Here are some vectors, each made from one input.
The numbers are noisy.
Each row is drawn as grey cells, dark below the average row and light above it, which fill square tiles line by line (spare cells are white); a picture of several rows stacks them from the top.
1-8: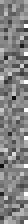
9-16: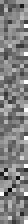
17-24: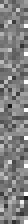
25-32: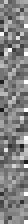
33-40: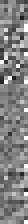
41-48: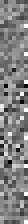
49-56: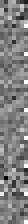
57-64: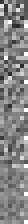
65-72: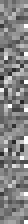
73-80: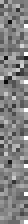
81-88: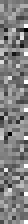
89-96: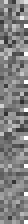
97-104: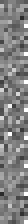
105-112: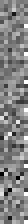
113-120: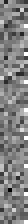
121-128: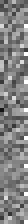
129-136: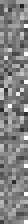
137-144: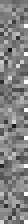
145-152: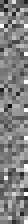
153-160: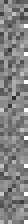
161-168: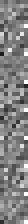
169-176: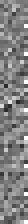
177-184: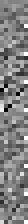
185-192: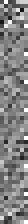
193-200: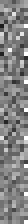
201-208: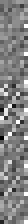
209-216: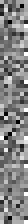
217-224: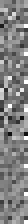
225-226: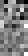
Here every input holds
either a point on a 16-point circle, or one of 7 labels and a true/false value.
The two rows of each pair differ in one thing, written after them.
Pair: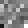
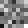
the true/false value
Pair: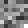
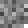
the true/false value
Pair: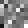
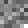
the true/false value
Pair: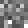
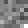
the label
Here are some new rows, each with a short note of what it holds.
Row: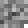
a point on a 16-point circle
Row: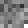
a point on a 16-point circle
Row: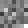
one of 7 labels and a true/false value
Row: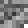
a point on a 16-point circle
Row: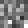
one of 7 labels and a true/false value
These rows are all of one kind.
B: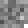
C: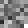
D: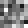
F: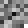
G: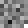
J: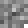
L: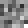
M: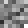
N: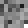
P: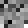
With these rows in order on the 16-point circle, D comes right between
F and P.
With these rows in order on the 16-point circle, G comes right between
C and M.
